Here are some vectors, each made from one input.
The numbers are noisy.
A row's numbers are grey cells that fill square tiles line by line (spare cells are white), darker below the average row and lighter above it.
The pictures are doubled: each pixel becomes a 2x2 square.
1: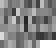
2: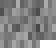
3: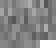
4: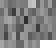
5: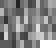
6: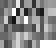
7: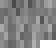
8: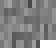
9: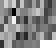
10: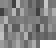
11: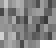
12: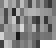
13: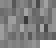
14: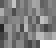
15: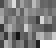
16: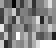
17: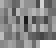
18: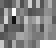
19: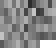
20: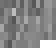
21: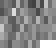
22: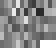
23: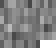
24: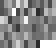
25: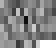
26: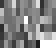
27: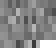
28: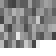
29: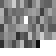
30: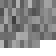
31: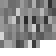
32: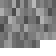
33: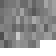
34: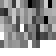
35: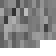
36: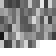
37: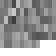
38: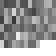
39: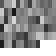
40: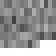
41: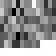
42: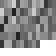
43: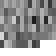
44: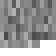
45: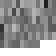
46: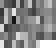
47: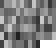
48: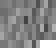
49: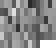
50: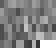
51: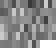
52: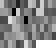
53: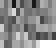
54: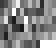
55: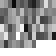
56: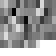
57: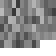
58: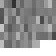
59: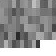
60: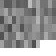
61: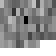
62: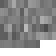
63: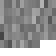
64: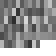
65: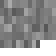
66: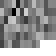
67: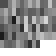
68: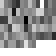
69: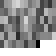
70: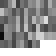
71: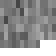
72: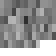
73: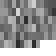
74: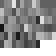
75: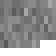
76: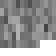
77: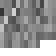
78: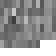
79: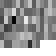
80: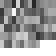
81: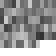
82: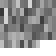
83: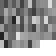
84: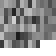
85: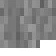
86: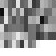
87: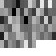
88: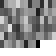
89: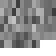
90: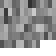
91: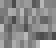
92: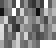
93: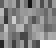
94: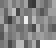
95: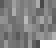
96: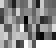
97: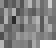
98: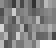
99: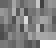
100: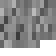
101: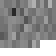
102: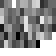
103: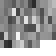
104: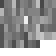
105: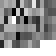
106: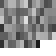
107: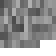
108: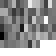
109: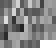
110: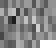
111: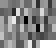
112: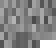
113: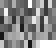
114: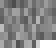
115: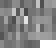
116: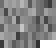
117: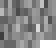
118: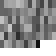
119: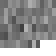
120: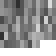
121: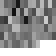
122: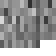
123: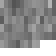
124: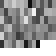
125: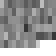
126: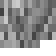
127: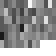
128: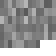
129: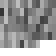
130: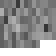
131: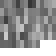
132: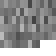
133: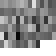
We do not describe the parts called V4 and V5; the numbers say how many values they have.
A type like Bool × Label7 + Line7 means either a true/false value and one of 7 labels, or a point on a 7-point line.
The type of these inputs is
List2(Line6) + V4 × V5.
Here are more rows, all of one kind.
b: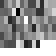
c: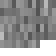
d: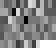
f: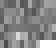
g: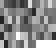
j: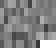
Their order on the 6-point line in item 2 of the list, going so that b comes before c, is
g, f, d, b, j, c.
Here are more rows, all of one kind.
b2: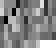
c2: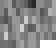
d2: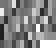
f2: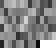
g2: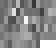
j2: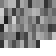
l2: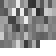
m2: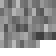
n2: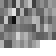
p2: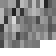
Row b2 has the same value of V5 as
c2, g2 and j2.
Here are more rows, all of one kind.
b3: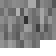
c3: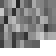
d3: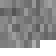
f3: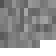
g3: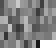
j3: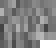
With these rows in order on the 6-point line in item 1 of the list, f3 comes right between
b3 and c3.
